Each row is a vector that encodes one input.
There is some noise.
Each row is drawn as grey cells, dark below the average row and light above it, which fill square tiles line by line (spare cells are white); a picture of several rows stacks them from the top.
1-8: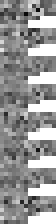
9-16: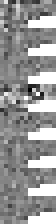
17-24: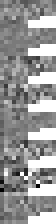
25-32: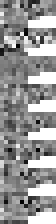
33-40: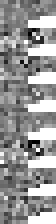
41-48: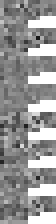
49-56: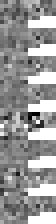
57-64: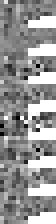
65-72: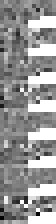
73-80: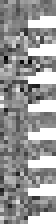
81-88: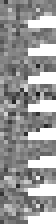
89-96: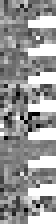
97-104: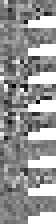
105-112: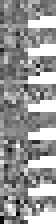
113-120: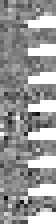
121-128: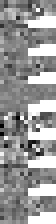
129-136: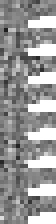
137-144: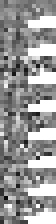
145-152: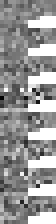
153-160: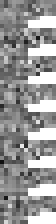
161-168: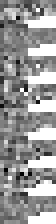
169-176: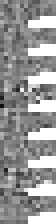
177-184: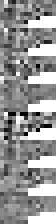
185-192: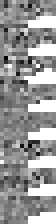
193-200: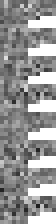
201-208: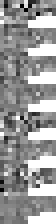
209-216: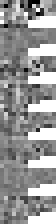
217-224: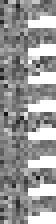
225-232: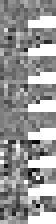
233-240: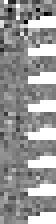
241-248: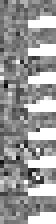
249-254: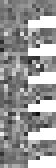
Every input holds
a point on a 15-point circle and a true/false value.
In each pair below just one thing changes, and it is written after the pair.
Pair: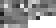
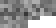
the true/false value
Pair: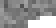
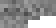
the place on the 15-point circle
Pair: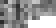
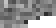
the true/false value
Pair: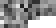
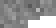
the place on the 15-point circle
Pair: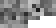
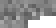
the place on the 15-point circle
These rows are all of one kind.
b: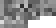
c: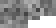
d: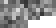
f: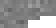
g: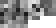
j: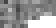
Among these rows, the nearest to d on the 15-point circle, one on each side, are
b and f.
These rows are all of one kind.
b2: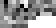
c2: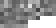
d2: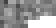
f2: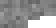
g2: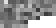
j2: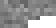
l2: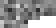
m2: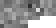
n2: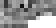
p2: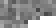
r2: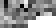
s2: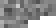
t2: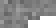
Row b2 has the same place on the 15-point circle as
d2 and r2.
